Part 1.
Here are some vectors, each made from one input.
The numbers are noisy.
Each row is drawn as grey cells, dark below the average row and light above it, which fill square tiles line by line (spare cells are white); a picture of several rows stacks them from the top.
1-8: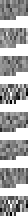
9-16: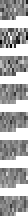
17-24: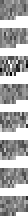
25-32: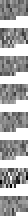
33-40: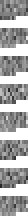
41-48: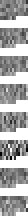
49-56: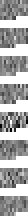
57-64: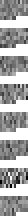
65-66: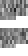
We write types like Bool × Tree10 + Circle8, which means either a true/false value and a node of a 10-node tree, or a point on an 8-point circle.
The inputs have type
Bool × Circle6 + Unit.
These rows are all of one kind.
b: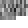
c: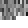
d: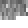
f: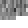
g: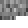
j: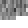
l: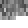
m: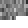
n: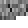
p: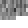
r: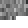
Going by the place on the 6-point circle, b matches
f, j and p.
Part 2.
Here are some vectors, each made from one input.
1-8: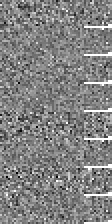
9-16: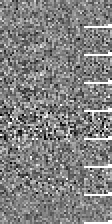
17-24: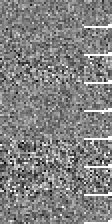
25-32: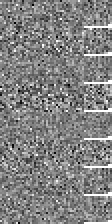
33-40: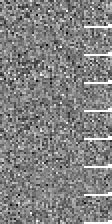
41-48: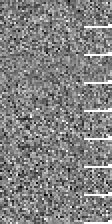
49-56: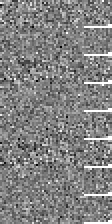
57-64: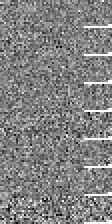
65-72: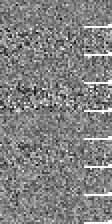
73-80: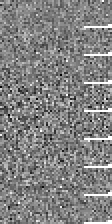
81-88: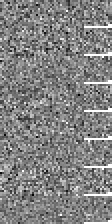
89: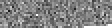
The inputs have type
Circle11 + Line6.
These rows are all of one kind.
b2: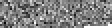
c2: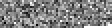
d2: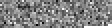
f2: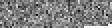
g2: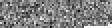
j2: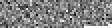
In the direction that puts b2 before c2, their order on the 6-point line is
f2, g2, b2, j2, c2, d2.
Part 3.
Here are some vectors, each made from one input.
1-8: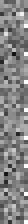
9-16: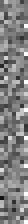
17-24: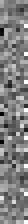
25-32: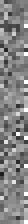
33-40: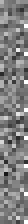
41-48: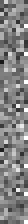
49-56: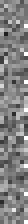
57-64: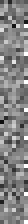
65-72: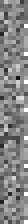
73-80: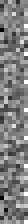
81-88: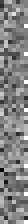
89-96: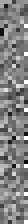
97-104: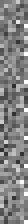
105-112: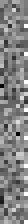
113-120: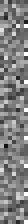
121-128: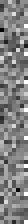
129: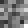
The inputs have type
Label8 × Line17.
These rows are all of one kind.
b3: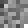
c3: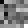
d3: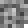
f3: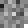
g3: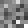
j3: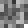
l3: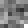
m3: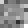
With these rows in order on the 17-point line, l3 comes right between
c3 and f3.
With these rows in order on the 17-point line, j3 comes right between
b3 and g3.
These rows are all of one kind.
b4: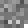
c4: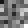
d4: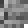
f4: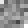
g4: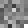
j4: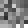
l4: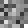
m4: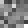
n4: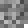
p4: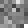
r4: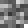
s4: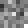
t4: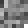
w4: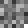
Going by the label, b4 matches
d4, n4 and t4.
